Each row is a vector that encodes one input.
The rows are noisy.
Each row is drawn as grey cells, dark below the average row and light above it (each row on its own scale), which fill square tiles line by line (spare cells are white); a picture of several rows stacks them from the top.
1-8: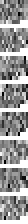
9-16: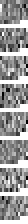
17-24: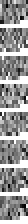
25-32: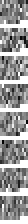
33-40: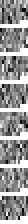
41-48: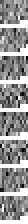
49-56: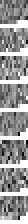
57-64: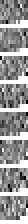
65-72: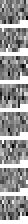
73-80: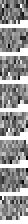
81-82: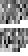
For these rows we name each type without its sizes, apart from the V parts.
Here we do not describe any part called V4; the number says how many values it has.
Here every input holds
a value of V4, together with either a point on a line, or four true/false values.
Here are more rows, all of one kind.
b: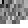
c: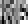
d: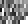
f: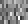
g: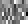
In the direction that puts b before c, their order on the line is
d, b, c, f, g.
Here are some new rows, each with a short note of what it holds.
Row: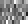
a point on a line and a value of V4
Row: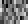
a point on a line and a value of V4
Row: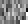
four true/false values and a value of V4
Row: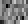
a point on a line and a value of V4
